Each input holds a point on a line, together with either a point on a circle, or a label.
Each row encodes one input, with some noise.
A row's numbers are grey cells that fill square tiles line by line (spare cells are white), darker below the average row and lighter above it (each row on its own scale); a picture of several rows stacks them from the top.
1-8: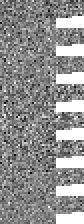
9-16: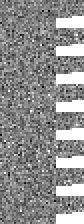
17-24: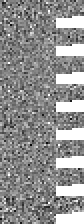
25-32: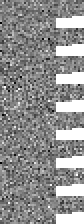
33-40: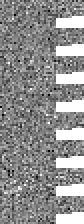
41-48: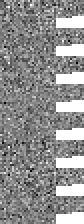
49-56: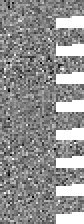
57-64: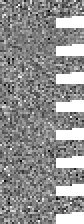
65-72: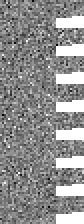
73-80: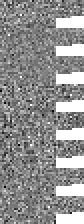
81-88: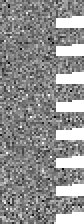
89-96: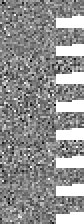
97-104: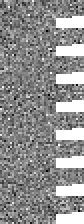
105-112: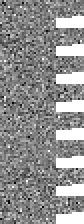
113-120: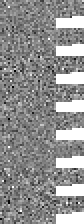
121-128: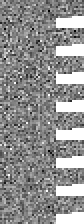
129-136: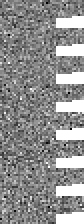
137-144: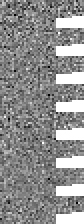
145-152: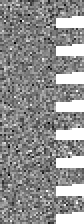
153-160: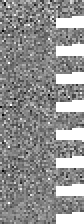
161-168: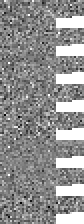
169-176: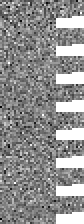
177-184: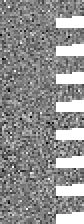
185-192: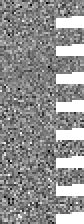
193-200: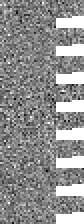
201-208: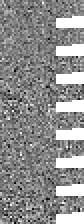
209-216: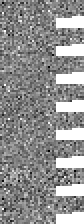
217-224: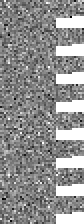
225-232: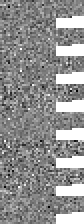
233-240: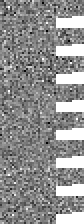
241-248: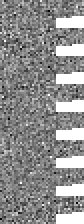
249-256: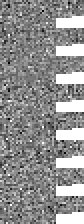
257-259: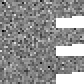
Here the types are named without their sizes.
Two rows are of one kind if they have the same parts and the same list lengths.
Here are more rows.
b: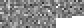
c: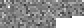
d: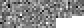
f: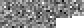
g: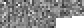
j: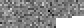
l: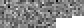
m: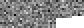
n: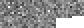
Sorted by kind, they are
b, c, n
d, f, g, j, l, m

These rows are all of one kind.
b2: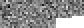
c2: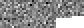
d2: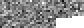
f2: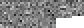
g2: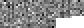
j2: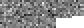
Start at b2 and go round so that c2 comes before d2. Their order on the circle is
b2, c2, f2, j2, d2, g2.
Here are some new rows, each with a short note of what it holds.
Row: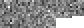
a label and a point on a line
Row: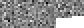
a point on a circle and a point on a line
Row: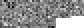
a point on a circle and a point on a line
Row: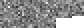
a label and a point on a line
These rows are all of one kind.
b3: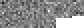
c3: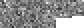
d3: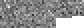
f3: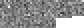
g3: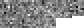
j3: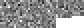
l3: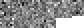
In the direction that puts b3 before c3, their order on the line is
g3, l3, b3, c3, j3, d3, f3.
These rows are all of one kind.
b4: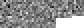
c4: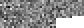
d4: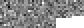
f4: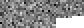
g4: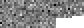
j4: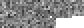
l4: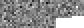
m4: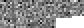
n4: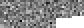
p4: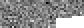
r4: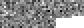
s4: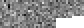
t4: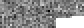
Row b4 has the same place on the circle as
d4 and s4.
